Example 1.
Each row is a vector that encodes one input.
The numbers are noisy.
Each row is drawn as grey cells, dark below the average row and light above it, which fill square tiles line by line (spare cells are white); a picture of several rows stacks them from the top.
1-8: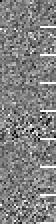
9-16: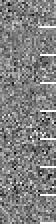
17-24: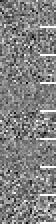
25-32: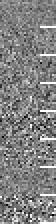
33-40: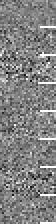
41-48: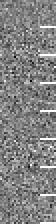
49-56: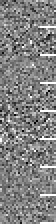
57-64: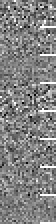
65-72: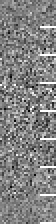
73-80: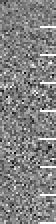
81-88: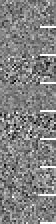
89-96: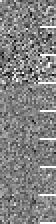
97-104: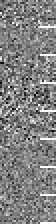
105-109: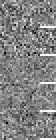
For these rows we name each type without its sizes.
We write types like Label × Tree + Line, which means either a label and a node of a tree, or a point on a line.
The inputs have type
Label × (Label + Line).
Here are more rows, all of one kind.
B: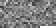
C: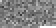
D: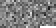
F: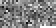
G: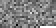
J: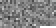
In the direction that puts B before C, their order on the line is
G, B, D, J, C, F.
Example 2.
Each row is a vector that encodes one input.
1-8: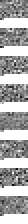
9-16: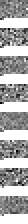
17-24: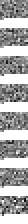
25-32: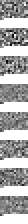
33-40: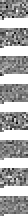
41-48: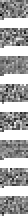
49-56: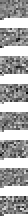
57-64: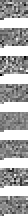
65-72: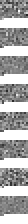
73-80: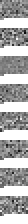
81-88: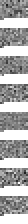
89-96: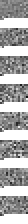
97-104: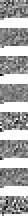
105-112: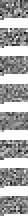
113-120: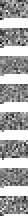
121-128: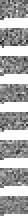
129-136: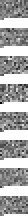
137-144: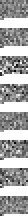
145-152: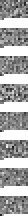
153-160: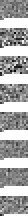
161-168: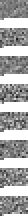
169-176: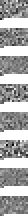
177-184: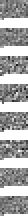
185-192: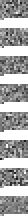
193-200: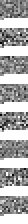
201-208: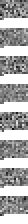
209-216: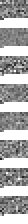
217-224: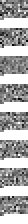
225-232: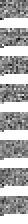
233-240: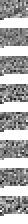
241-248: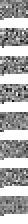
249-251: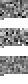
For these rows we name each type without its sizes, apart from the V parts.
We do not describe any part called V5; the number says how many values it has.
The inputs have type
(Circle + V5) × Line.
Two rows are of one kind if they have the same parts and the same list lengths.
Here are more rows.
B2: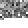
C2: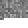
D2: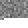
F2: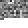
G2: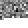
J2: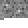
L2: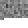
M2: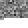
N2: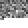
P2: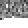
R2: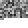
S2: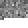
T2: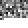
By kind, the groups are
B2, D2, J2, L2, M2, N2, P2, T2
C2, F2, G2, R2, S2

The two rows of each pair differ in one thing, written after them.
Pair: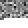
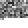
the value of V5
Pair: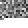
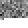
the value of V5
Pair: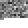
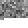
the place on the line
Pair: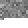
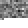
the place on the line
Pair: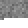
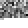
the place on the line
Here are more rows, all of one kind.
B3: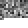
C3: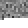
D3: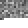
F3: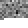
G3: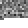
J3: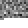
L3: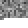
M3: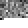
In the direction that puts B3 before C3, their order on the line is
L3, D3, B3, J3, M3, C3, G3, F3.
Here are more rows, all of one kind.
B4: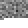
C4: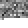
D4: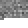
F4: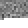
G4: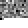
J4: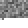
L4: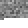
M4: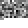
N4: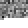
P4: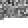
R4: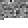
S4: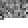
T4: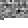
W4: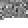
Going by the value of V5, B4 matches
P4, R4 and S4.
